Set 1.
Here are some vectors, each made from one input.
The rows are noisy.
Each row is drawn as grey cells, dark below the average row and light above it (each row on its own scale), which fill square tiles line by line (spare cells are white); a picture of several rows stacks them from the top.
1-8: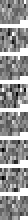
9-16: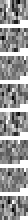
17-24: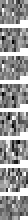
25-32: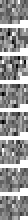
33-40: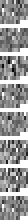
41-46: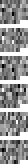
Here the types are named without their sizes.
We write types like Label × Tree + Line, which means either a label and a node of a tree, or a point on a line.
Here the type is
Bool × Bool × Bool + Unit.
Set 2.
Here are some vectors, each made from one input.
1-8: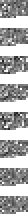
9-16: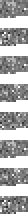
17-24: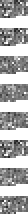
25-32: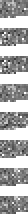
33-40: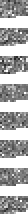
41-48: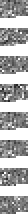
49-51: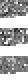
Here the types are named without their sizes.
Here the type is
Label.
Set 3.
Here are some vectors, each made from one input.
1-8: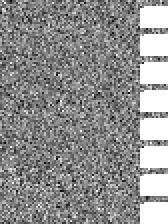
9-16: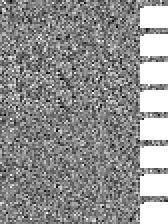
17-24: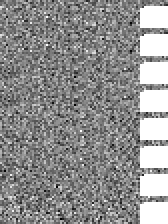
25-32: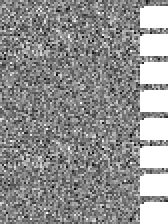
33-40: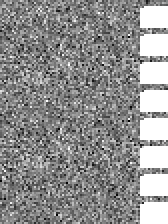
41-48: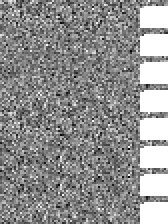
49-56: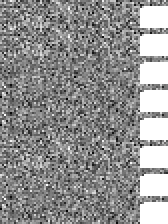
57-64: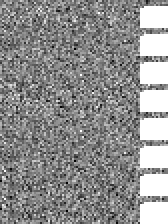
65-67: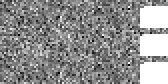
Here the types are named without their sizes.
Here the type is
Circle.
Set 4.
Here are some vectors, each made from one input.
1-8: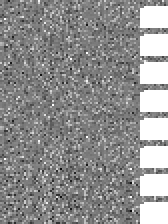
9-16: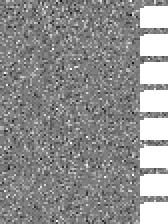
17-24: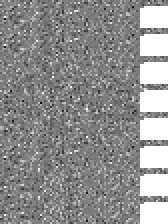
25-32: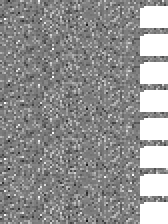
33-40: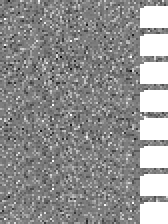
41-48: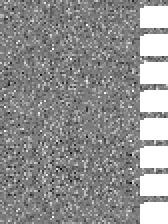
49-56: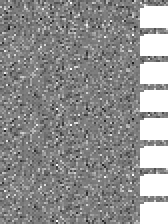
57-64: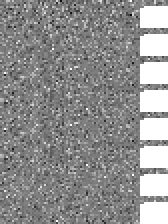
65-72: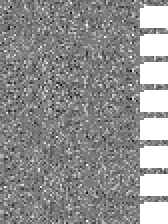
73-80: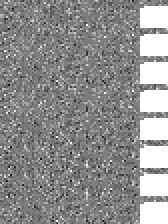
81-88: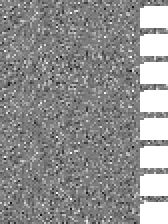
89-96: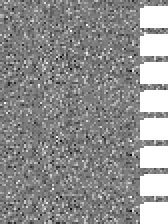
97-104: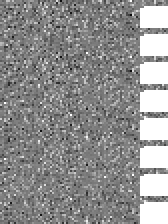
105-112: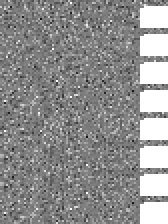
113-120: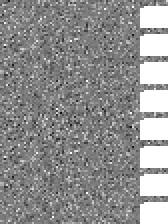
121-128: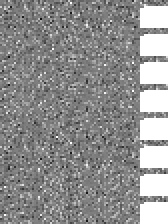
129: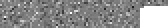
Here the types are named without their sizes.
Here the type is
Circle.
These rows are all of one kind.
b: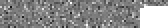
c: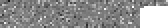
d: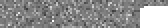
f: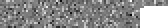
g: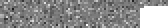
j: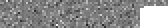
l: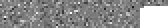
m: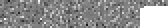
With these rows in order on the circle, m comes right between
c and j.
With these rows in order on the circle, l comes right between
d and g.
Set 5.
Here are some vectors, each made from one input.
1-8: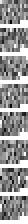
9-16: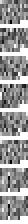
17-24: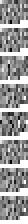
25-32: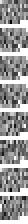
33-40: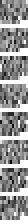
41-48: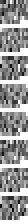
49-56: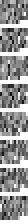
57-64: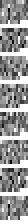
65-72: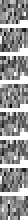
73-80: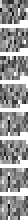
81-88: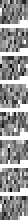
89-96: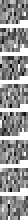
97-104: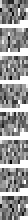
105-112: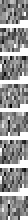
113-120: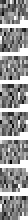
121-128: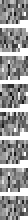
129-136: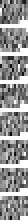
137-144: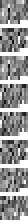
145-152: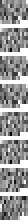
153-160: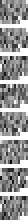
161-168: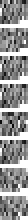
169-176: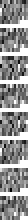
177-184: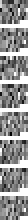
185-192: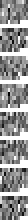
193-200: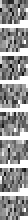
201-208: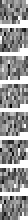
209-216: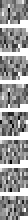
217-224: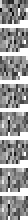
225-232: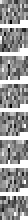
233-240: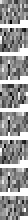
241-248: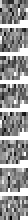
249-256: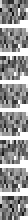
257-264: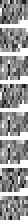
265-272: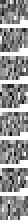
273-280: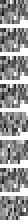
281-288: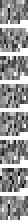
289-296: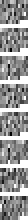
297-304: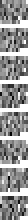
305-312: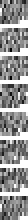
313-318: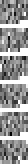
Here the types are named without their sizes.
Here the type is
Label.
